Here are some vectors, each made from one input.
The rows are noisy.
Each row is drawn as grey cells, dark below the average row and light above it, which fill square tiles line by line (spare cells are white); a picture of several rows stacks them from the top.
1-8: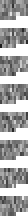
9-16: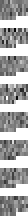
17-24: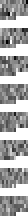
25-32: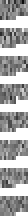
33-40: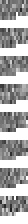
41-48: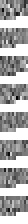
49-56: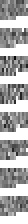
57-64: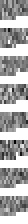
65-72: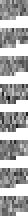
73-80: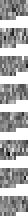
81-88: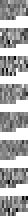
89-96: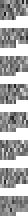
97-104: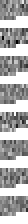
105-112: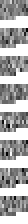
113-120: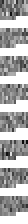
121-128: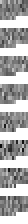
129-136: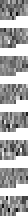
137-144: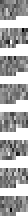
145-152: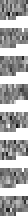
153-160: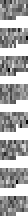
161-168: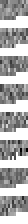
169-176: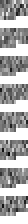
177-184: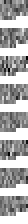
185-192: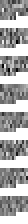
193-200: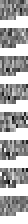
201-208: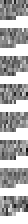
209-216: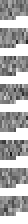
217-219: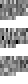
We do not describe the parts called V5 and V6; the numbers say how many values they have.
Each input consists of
one of 4 labels and a value of V6, together with a list of up to two items, each a point on a 4-point line and a value of V5.
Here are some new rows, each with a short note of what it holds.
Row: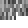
one of 4 labels and a value of V6, together with a list of two items
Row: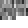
one of 4 labels and a value of V6, together with a list of one item
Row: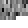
one of 4 labels and a value of V6, together with the empty list
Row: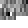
one of 4 labels and a value of V6, together with the empty list
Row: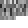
one of 4 labels and a value of V6, together with a list of one item
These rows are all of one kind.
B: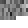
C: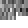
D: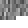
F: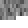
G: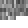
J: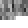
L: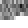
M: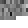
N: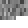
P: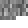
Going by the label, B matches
G and M.
